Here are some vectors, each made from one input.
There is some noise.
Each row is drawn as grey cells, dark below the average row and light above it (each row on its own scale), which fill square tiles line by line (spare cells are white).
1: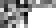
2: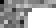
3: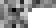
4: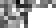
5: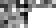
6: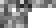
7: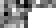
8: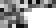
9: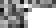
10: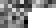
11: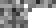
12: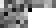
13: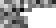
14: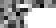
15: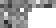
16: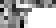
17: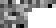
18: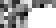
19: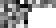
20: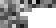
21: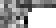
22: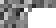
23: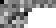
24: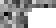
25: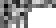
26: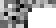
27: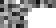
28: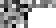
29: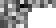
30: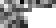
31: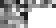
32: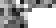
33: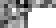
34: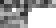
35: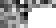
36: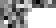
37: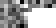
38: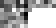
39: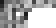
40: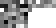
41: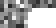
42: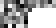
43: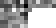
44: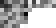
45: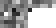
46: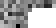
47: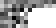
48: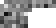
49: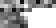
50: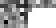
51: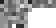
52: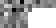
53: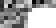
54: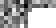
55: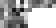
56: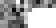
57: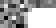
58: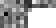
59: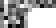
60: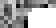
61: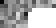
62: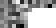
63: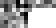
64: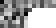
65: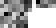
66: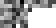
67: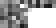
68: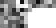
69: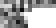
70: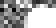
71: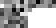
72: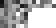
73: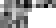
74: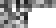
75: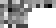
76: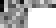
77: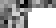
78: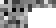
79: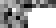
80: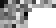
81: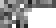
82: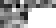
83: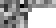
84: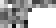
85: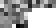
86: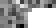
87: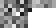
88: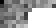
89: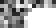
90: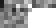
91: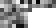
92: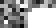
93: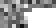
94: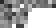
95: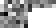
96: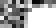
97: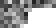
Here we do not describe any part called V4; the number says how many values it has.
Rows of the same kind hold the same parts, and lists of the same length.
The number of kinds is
2.
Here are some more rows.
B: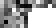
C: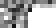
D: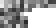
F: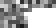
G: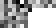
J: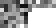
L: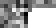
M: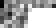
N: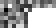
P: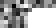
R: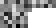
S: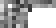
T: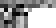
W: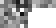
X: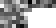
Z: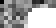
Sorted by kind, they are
B, C, D, F, G, J, L, N, R, S, T, W, X
M, P, Z

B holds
a point on a 5-point line and a true/false value.
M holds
a true/false value and a value of V4.
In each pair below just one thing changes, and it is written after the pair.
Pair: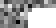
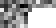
the place on the 5-point line
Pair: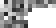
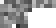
the true/false value
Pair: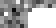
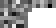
the true/false value
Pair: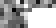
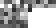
the place on the 5-point line
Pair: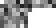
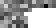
the place on the 5-point line
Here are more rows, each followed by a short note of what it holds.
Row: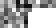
a point on a 5-point line and a true/false value
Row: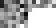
a true/false value and a value of V4
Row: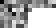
a true/false value and a value of V4
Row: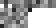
a point on a 5-point line and a true/false value
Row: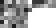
a true/false value and a value of V4
